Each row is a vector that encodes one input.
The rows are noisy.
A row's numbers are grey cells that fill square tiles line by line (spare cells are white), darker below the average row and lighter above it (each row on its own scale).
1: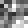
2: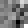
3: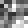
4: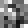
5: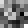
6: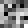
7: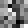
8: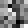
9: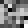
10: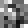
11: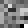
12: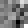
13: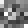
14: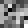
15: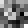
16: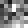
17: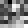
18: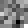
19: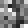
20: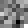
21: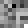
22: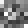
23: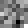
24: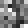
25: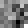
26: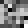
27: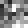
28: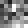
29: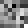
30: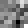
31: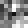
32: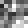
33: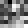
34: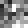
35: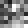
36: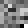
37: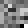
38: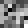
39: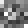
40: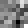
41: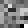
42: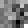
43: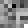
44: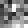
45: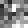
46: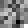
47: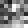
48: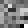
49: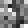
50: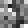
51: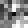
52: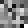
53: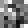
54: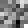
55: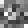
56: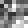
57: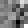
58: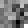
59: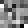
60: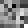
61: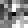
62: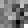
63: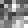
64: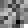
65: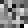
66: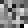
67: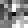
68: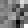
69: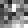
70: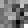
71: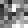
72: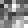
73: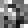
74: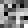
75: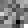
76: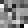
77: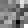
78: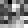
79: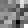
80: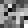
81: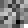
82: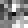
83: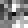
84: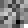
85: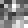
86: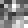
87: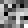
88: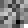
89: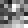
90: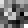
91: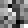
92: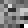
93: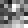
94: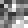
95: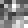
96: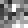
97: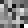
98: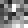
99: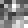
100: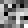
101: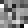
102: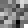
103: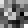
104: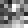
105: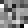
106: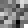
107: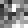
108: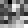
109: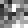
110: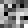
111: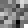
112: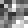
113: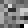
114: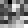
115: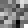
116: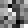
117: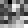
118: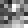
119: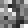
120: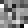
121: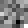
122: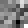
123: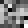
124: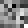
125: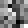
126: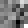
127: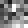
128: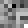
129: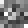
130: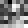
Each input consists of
either a point on a 7-point line, or a point on an 8-point line, or a point on an 11-point line.
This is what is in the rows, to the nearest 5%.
About 35% of them hold a point on a 7-point line. About 25% of them hold a point on an 8-point line. The rest hold a point on an 11-point line.
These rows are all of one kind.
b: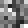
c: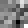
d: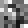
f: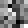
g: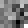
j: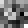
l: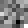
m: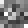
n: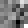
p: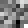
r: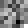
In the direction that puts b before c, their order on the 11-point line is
d, b, f, r, l, p, c, n, g, j, m.
